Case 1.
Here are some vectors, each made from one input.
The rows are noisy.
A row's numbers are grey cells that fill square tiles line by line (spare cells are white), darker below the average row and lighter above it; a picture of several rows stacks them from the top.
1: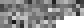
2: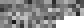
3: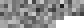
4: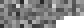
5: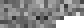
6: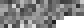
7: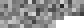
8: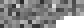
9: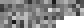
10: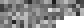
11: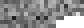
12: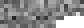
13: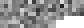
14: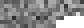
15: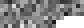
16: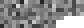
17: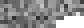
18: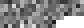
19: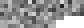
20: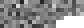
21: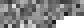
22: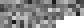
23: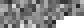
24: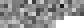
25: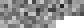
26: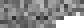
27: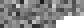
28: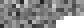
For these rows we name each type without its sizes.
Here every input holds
a label.
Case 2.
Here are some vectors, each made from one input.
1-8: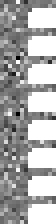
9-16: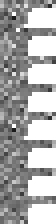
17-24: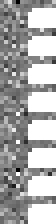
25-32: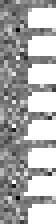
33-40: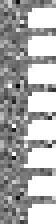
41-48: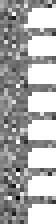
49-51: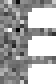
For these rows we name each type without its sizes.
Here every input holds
a node of a tree.
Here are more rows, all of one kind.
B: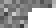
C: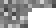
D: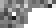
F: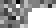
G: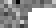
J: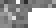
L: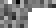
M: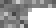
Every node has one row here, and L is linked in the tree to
G.
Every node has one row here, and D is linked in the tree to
B and F.
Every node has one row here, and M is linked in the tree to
C and J.
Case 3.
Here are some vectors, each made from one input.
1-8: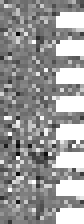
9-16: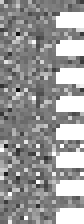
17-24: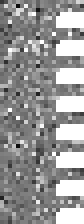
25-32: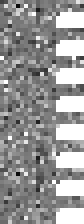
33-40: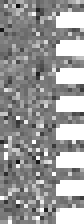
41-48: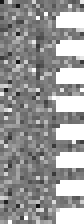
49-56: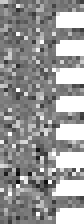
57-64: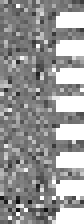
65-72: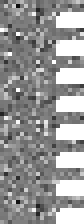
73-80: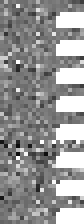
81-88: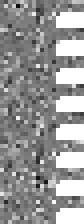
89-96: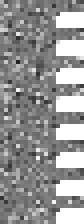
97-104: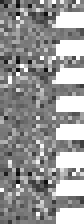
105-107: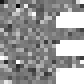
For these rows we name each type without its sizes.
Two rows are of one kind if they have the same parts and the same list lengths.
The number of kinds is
2.
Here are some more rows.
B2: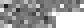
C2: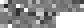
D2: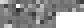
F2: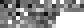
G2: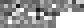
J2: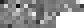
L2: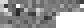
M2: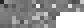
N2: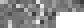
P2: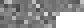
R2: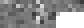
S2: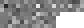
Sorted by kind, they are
B2, C2, D2, G2, J2, L2, M2, N2, P2, R2, S2
F2

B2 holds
three true/false values.
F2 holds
a fixed value.
